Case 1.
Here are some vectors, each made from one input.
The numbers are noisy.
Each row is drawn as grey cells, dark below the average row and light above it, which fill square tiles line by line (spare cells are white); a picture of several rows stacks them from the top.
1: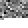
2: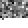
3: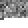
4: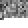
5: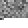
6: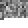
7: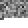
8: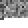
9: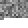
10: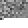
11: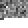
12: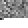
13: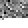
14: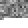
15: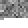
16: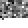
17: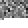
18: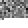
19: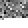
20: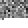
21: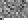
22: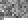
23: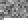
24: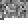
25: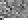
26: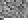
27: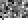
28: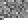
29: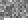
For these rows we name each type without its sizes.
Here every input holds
a point on a line.
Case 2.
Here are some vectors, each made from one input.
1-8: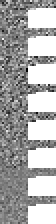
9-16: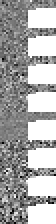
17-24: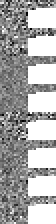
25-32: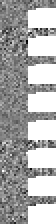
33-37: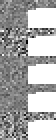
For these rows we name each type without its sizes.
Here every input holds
a point on a line.
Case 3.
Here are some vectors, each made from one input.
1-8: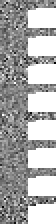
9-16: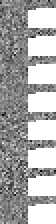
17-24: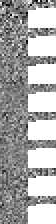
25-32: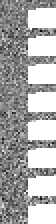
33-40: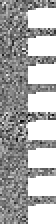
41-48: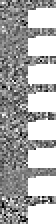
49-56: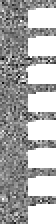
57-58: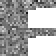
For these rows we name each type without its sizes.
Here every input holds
a point on a line.
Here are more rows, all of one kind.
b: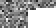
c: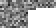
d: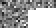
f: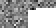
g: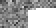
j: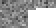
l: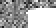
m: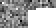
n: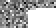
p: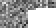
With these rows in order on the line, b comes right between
f and j.
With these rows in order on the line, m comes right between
d and g.
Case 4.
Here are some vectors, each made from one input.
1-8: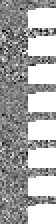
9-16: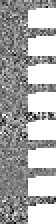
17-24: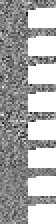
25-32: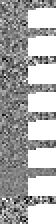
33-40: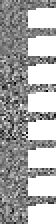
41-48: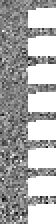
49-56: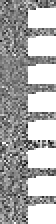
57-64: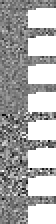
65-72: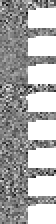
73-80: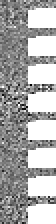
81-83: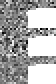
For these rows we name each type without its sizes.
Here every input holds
a point on a line.
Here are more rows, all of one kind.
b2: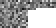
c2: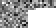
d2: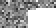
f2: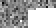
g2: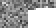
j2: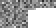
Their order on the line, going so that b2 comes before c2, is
b2, g2, d2, j2, c2, f2.
